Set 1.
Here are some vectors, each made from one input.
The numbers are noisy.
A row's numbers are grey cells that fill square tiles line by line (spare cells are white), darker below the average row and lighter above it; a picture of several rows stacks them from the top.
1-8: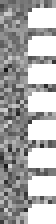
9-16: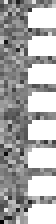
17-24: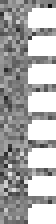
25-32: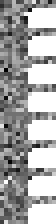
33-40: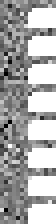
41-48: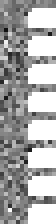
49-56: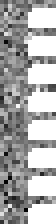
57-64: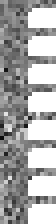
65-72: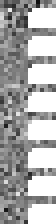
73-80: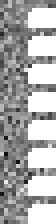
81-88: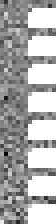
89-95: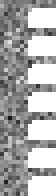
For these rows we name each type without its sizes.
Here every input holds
a point on a line, together with either a point on a line, or three true/false values.
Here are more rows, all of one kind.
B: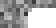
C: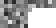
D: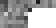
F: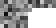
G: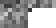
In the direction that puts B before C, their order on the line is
D, G, B, F, C.
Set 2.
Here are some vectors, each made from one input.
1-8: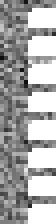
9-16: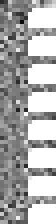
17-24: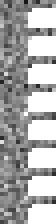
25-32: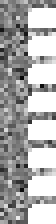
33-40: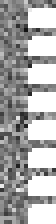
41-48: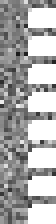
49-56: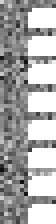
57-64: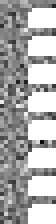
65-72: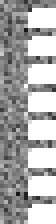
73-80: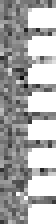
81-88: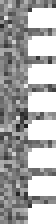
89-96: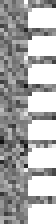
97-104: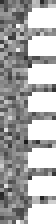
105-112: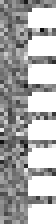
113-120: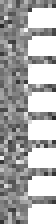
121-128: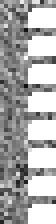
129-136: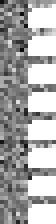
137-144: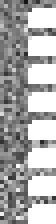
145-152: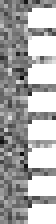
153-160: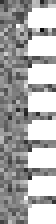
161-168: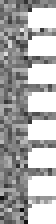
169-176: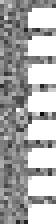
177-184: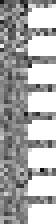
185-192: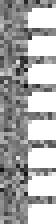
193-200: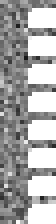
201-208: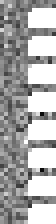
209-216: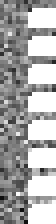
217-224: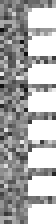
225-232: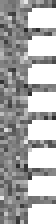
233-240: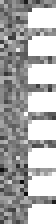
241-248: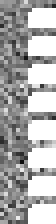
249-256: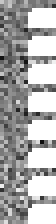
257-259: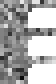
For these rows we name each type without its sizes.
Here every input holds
either three true/false values, or a list of points on a line.
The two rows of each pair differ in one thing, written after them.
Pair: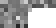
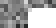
the place on the line in item 1 of the list
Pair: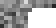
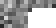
the place on the line in item 1 of the list
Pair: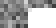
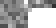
the place on the line in item 2 of the list
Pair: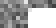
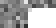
the place on the line in item 2 of the list
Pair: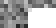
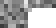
the place on the line in item 2 of the list
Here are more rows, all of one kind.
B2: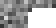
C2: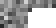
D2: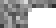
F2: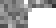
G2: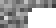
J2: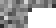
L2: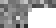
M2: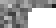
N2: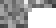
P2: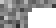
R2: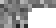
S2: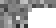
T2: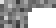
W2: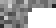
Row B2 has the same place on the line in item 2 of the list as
F2, G2 and N2.
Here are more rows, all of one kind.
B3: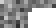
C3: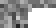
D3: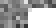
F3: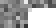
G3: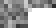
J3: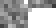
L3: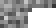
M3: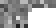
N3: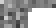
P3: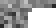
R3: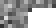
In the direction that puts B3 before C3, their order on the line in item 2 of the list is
F3, M3, B3, D3, C3, N3, G3, P3, J3, R3, L3.
